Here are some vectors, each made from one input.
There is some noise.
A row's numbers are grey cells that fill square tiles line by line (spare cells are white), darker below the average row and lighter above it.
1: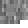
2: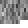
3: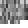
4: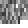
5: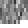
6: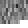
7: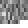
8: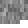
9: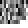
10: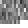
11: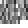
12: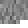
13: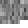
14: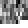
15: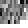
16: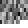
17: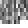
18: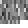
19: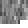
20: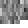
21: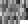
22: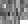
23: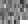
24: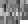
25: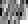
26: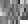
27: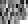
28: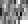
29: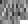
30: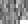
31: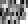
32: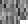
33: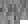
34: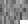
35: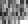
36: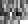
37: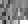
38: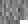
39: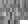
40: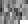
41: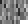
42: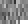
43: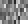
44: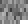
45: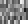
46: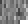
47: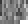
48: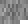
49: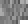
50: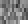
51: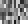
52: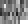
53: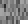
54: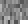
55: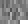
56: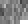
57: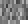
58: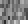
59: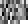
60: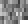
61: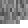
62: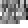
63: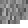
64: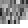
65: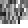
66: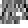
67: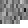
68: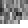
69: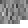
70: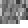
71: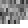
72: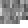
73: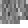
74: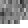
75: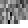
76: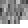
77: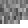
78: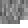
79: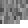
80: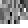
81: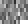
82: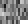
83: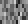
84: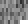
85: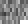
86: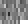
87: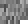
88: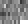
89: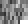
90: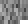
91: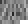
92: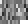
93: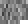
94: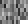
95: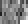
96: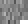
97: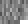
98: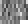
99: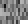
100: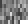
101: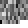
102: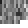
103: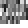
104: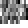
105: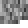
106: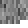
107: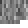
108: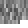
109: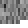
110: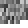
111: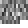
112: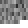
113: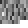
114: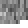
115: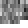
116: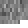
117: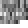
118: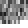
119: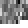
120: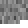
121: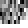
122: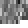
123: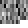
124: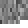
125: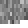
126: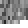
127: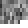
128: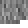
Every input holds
either three true/false values, or a list of up to two points on an 11-point line.
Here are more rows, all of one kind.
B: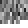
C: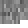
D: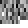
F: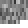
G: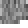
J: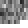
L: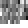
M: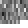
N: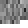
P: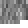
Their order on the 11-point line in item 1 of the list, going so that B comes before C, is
N, F, D, G, L, B, C, P, J, M.
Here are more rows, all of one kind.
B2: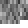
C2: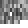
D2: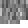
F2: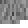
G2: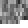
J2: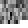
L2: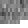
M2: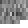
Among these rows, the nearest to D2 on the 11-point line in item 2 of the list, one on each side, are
J2 and L2.
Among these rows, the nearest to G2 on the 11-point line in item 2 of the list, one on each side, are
F2 and L2.
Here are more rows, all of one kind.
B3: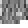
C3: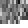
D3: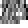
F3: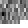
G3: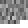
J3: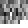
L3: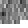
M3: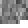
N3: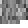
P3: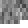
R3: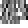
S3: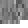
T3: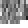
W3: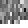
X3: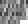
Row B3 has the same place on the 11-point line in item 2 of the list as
D3, F3, L3 and M3.
